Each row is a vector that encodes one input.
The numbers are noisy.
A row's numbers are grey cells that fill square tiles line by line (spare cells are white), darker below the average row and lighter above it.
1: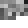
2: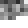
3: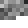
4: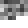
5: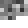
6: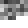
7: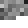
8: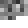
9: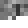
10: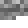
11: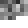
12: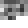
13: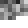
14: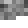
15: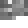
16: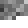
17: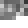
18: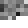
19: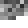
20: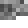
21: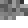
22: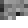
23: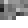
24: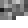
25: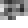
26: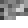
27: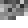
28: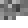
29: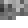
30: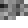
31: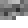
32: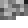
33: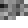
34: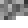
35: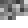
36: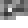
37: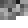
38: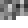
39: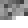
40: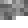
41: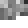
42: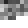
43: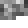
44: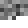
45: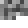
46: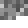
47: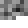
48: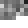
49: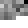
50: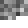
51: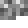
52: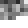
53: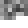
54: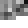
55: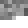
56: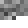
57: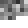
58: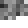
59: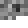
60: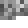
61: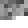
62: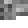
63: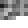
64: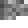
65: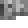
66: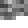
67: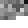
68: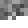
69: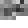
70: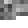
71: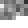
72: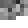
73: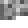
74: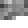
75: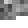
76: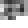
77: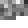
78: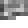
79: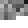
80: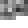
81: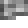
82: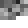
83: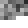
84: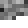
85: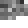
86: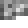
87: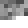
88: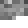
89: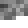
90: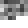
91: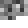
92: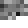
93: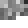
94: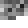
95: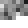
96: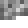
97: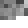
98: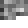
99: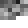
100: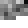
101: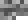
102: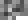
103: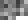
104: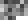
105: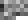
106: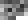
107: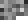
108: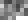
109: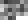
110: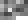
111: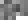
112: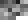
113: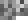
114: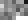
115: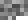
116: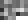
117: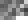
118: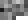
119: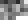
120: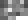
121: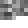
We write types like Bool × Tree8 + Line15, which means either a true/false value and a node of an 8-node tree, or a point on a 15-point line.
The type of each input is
Bool × Line5 × List2(Line6).
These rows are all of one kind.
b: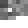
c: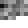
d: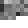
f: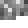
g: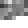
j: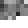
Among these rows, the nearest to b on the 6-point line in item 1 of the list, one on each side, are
c and g.
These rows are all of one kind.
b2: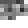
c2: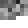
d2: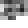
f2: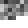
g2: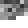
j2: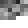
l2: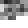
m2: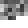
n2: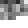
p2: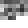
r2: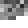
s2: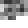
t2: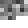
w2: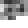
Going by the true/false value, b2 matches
c2, j2, n2 and t2.
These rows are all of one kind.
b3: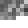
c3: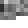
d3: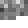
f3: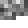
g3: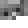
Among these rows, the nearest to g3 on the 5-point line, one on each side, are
c3 and d3.
